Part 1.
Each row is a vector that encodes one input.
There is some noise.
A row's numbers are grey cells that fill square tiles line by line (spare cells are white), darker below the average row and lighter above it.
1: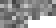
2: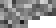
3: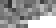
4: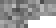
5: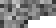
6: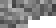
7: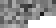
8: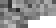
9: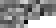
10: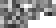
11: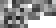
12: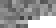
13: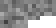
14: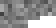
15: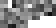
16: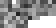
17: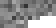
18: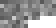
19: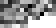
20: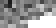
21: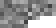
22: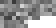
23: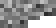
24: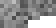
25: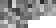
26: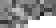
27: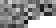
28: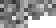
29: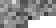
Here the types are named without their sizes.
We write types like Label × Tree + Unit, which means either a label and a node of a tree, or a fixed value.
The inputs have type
Line.
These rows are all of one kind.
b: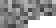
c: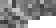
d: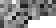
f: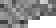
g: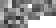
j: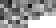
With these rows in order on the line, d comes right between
f and g.
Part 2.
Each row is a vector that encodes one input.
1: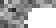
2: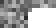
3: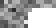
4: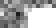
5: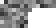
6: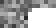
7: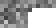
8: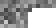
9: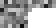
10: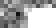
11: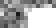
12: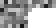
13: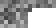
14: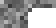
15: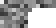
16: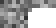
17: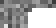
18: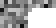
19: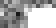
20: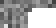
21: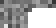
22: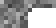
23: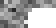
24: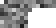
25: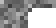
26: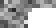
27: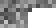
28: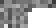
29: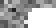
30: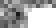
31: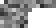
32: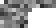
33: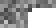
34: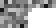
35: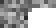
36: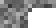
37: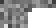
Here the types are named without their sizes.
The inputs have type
Line.
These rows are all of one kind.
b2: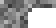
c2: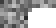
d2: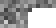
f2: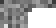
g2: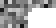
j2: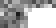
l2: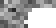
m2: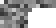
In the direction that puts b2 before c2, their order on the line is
g2, m2, b2, d2, f2, c2, l2, j2.
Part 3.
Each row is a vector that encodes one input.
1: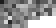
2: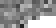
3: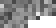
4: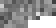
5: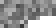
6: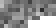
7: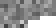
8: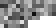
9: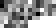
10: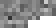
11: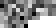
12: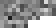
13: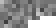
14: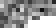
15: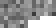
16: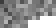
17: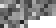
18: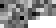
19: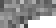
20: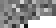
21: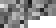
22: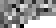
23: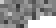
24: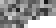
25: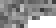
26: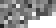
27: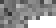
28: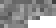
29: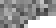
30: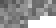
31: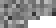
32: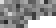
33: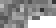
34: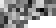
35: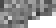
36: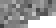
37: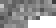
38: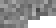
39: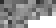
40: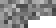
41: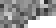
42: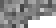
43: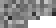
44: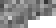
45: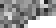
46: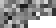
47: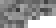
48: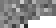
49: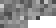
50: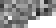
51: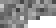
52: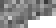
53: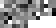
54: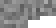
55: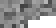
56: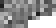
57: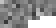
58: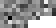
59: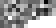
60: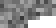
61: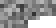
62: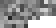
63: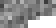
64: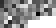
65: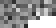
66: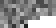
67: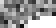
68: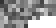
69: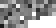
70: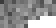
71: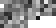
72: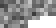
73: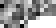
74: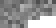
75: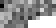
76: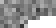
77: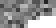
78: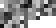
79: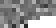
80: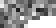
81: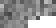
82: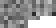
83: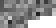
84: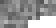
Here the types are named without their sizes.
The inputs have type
Circle.
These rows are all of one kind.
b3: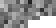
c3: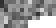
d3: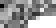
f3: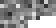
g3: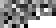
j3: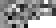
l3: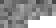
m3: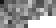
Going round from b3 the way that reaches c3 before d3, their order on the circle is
b3, g3, l3, m3, c3, f3, j3, d3.
